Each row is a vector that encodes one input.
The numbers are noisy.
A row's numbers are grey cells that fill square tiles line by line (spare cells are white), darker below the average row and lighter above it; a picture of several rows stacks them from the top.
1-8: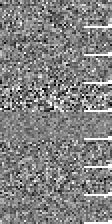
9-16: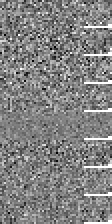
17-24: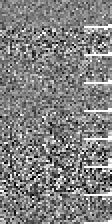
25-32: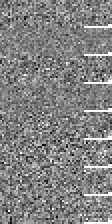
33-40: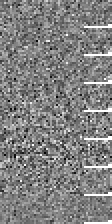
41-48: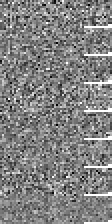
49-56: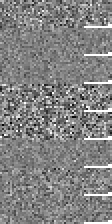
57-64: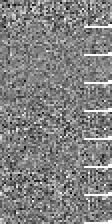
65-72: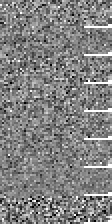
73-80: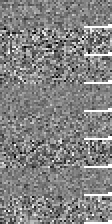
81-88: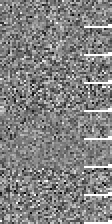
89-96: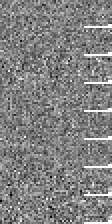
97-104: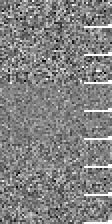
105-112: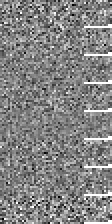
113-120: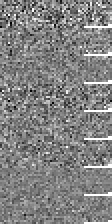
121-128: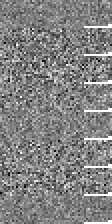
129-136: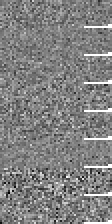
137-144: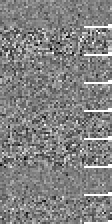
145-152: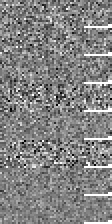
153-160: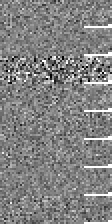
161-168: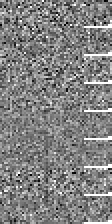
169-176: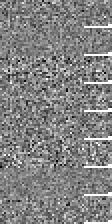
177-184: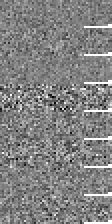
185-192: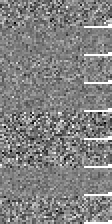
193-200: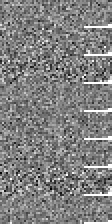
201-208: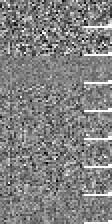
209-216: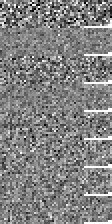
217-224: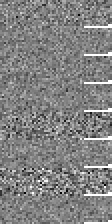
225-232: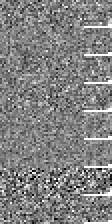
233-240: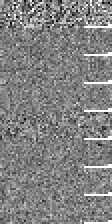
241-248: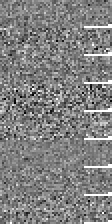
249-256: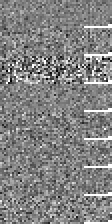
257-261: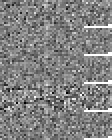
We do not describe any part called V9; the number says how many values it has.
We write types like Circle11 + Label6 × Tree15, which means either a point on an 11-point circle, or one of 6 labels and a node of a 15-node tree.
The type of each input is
(Bool × Bool × Bool × Bool + Label5) × V9 + Label11.
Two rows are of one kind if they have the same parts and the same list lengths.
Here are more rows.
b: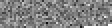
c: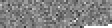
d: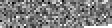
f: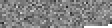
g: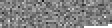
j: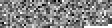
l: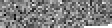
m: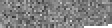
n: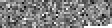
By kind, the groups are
b, c, l
d, f, g, j, m
n

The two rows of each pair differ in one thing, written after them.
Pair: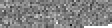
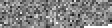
the value of V9
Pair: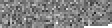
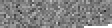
the value of V9
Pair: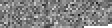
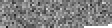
the value of V9
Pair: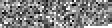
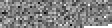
the value of V9
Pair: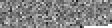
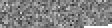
the label
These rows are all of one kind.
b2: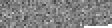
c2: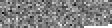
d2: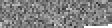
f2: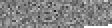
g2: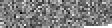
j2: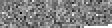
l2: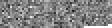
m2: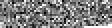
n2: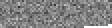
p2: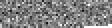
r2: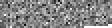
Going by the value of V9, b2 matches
c2, m2, n2 and p2.
